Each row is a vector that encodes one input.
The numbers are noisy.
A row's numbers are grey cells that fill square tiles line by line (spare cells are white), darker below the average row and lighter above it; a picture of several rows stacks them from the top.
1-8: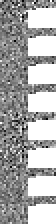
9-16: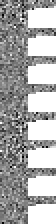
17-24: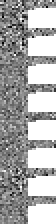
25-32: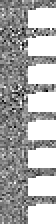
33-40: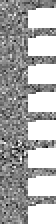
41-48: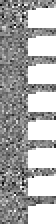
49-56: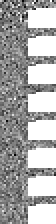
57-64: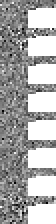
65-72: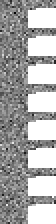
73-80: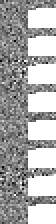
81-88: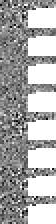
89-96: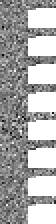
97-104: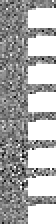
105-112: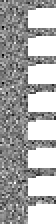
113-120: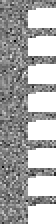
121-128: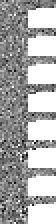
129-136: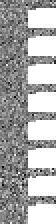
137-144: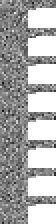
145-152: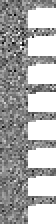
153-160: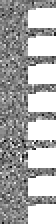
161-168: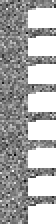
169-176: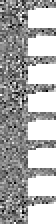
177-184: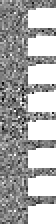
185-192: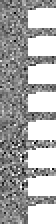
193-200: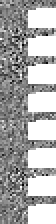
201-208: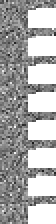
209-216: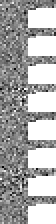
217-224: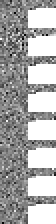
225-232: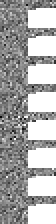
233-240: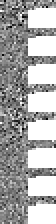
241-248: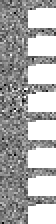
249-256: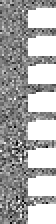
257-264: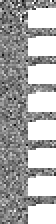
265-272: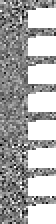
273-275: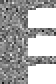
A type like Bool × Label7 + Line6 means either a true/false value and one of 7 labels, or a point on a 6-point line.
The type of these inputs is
Bool × Bool × Bool × Bool + Label6 × Label7.
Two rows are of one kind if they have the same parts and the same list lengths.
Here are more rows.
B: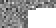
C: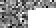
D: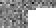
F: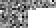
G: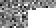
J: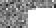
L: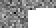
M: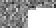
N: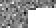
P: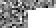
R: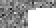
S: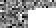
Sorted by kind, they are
B, D, J, L, M, N, R
C, F, G, P, S

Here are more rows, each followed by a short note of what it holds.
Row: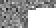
four true/false values
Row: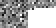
one of 6 labels and one of 7 labels
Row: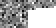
one of 6 labels and one of 7 labels
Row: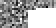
one of 6 labels and one of 7 labels
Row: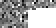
one of 6 labels and one of 7 labels
